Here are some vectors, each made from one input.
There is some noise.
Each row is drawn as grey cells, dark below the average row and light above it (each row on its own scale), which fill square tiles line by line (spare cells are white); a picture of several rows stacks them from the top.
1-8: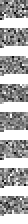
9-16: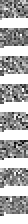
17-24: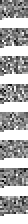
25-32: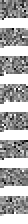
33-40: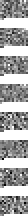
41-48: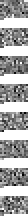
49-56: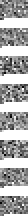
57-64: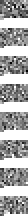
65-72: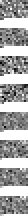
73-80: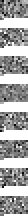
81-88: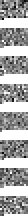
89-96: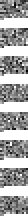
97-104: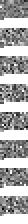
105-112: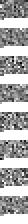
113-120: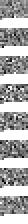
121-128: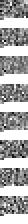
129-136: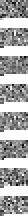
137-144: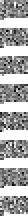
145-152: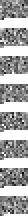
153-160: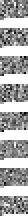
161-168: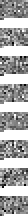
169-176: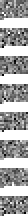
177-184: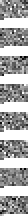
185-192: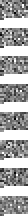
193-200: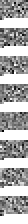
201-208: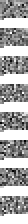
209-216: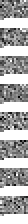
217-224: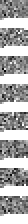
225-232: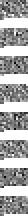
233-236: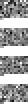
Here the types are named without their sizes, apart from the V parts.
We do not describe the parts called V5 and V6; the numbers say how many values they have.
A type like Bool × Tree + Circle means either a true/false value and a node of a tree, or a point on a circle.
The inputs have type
List(Line) + (Tree + V6) × V5.
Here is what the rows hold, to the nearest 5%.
About 50% of them hold a value of V5, together with either a node of a tree, or a value of V6. The rest are lists of points on a line.
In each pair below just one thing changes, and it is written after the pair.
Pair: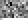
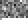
the value of V6
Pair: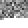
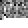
the value of V5
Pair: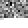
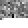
the value of V6
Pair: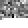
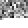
the value of V6
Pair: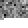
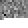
the value of V5
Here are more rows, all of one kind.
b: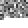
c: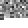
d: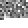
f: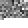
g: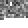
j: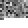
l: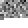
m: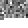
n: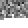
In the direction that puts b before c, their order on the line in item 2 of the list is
d, l, b, n, f, m, c, g, j.
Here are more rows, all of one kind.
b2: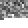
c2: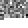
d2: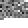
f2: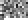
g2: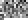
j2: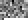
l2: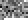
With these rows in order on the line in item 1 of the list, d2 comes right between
b2 and l2.
